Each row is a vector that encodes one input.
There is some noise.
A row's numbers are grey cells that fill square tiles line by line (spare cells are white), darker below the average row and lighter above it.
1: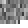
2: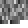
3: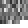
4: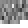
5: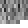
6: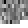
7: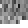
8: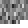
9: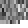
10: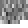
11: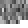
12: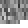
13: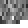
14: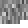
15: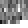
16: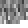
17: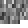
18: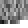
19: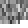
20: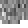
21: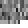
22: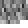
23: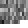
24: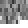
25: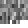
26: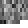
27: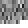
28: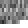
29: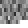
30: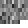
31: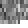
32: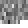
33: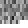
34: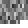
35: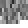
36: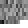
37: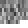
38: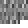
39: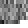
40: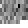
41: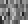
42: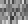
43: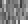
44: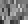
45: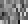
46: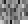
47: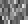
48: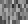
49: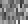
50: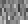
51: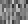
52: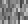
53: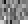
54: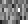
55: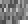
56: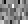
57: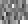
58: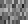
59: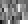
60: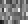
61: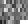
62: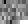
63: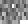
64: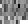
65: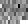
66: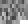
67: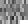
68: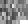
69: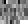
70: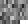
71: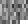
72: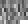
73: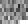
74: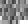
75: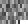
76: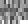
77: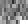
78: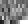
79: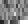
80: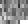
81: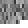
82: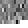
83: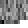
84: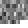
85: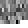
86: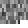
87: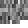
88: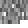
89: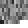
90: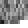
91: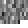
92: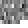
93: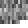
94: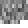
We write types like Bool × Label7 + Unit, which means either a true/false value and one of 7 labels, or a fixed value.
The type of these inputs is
(Line7 + Tree7) × Tree7.
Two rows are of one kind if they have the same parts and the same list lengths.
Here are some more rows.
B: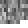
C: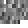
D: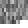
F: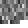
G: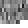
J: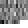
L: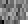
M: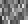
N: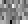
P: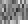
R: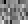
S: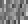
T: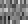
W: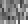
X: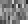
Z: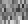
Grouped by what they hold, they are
B, G, N, P, R, Z
C, D, F, J, L, M, S, T, W, X

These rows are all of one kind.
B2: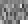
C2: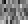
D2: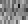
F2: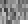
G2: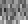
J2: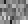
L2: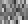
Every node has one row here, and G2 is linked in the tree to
F2, J2 and L2.
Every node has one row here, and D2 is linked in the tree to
F2.
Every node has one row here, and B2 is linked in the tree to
L2.
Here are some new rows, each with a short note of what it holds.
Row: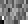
a node of each of two 7-node trees
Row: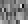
a point on a 7-point line and a node of a 7-node tree
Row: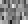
a point on a 7-point line and a node of a 7-node tree
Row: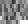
a point on a 7-point line and a node of a 7-node tree
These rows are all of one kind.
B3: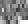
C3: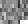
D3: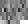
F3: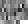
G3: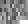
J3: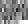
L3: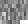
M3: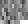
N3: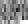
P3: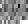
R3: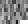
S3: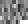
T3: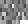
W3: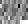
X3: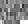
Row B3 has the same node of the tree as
D3, J3, M3 and N3.
